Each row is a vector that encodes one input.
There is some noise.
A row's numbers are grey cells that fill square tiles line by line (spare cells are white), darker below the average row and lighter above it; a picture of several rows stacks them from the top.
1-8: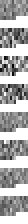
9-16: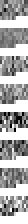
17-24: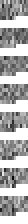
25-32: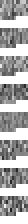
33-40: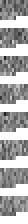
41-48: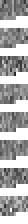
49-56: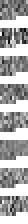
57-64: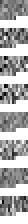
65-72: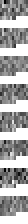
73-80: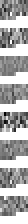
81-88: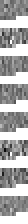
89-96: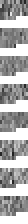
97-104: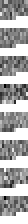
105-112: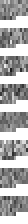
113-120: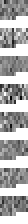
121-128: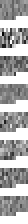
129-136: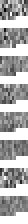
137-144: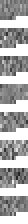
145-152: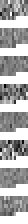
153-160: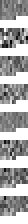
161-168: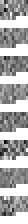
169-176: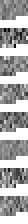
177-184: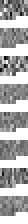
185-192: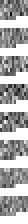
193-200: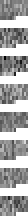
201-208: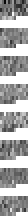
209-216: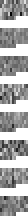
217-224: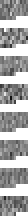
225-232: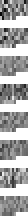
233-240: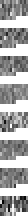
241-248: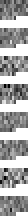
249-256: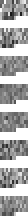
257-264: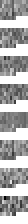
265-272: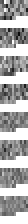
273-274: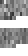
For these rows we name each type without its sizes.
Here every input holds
a list of points on a line.
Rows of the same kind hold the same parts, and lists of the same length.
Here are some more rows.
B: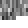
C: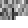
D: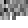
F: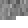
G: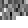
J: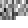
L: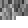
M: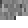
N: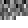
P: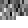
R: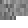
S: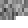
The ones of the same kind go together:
B, N
C, F, G, L, P, S
D, J, M, R

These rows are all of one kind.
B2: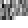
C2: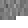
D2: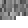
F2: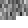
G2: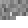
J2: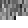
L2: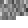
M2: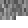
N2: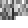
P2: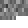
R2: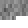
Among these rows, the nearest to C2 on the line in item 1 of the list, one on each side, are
M2 and P2.
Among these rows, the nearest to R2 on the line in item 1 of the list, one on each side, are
B2 and L2.
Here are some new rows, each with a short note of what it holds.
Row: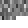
the empty list
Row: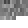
a list of one item
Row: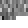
the empty list
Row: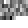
a list of two items
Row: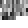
the empty list
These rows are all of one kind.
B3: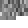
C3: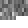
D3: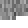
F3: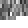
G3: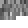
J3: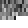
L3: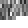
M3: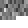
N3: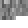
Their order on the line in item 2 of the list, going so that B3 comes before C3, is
J3, M3, N3, F3, D3, G3, B3, C3, L3.
